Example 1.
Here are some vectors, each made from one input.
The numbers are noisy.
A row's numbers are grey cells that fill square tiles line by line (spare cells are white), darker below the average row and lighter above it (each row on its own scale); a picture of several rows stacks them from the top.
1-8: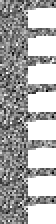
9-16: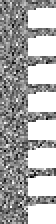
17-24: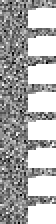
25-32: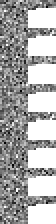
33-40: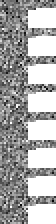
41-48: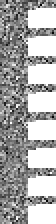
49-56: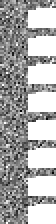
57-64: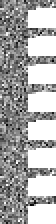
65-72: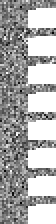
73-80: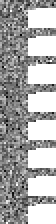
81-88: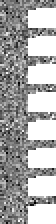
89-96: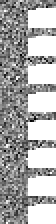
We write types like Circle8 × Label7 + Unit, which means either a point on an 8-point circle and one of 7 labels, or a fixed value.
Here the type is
Label11.
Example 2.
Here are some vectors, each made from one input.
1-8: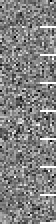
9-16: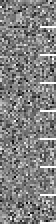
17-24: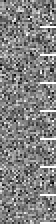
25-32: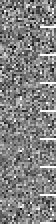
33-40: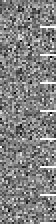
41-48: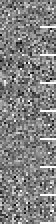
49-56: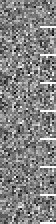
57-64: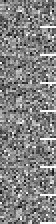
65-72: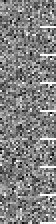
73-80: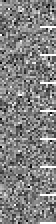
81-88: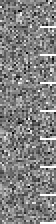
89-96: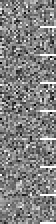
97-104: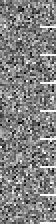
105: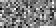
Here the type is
Bool × Bool × Bool.
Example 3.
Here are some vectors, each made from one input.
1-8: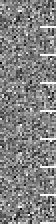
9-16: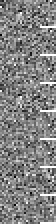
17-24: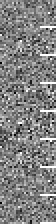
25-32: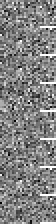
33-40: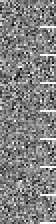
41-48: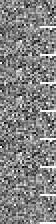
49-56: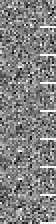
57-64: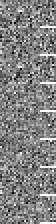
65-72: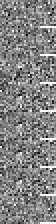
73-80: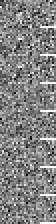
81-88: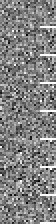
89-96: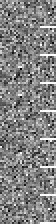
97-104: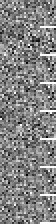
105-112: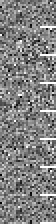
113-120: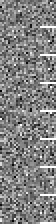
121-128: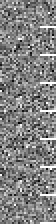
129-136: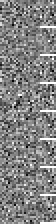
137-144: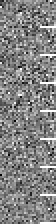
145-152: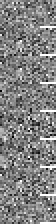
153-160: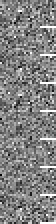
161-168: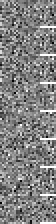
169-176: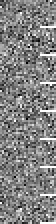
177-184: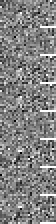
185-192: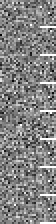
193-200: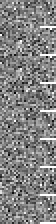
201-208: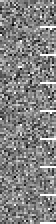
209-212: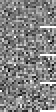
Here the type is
Bool × Bool × Bool.
